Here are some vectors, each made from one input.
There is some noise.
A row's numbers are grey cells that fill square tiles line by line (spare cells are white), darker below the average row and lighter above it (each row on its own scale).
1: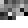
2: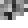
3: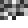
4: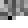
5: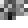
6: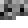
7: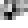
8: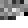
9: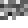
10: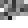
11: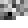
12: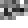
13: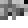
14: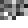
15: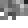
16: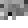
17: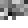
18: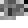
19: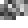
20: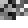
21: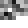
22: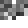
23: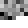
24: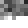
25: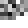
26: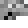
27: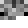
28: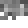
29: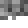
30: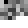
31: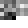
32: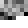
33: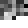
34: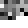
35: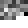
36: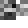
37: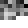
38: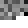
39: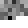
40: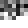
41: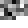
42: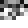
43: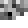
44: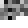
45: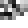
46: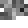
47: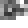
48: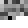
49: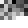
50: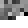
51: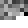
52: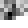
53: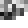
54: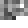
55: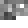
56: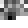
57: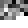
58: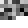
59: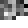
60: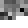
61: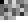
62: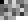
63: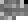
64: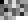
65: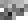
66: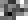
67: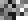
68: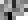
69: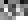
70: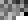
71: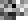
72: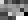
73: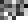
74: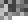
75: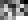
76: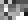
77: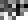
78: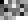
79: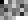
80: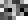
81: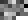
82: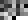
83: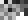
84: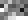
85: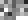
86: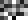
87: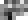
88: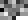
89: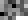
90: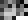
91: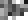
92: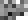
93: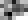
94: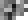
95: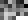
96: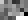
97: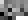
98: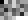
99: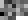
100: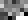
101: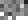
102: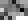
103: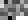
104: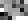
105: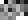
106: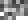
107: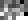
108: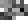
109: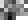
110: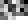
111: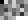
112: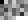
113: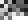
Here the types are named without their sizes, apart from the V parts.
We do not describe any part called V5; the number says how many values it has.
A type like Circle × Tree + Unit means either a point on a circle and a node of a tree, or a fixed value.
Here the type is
List(Bool × V5).
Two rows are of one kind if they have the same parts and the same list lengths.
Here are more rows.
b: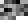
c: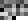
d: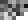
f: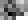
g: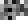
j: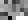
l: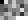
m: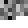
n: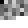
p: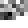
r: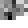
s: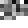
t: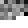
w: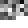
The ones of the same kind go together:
b, f, g, j, m, p, r, w
c, d
l, n
s, t

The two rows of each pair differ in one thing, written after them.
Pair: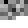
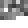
the value of V5 in item 1 of the list
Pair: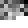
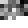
the value of V5 in item 1 of the list
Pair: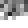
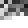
the true/false value in item 1 of the list
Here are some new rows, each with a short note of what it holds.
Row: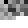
a list of two items
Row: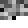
a list of one item
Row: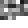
a list of two items
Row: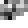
a list of three items
